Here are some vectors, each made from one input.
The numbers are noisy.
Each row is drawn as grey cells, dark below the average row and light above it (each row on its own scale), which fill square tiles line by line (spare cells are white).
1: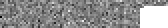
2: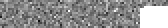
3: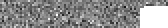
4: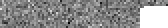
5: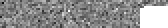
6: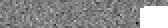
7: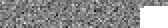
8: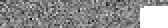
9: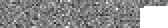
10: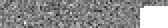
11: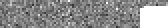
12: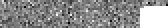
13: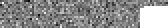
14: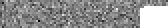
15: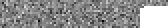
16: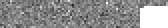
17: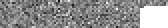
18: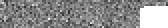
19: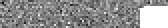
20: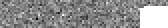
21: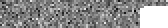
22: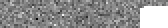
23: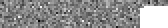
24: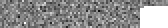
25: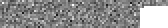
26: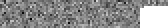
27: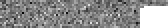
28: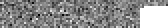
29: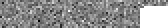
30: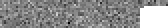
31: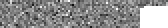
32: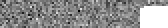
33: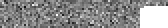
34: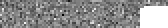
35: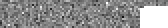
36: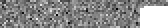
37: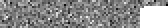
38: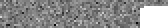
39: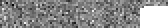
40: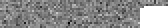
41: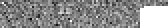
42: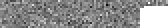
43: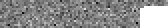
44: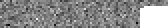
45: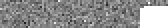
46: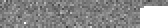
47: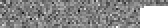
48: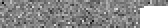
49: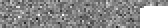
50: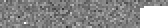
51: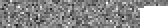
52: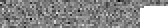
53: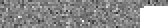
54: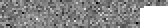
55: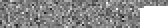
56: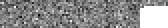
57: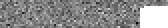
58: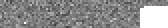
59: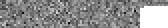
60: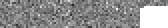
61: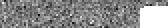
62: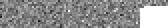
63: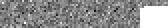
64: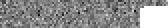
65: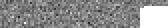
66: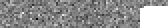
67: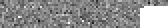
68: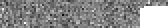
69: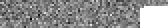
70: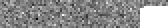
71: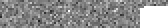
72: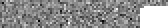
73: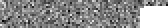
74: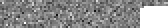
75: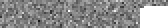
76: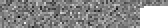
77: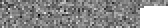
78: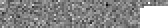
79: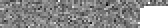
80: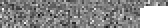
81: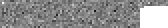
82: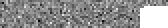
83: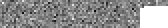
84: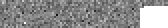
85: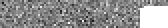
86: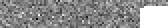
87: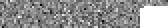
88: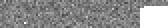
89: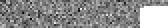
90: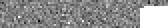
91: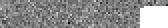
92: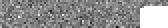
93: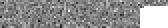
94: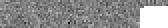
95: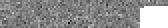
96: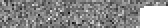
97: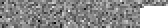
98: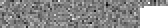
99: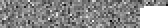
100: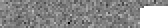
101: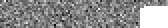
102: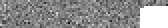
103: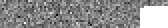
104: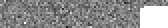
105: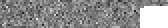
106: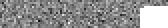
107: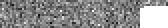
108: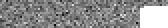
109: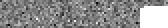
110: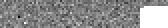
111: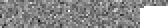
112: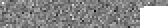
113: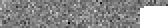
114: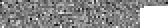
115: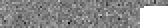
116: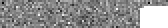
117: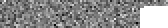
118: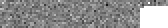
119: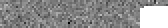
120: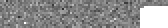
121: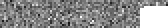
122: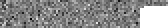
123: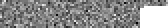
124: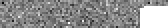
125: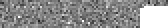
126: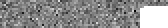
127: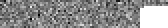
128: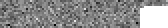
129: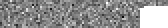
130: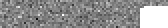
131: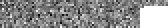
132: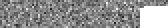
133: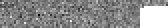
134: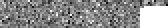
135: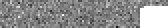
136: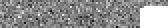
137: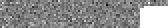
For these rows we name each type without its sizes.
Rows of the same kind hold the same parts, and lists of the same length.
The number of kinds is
2.
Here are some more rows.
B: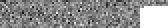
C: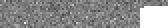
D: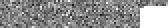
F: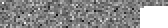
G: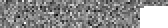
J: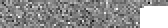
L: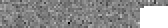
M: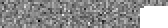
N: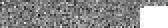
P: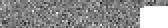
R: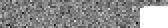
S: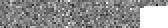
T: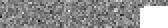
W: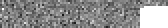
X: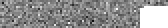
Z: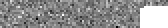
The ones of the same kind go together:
B, C, F, G, L, N, P, R, W
D, J, M, S, T, X, Z

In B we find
a point on a circle.
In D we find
a point on a line.
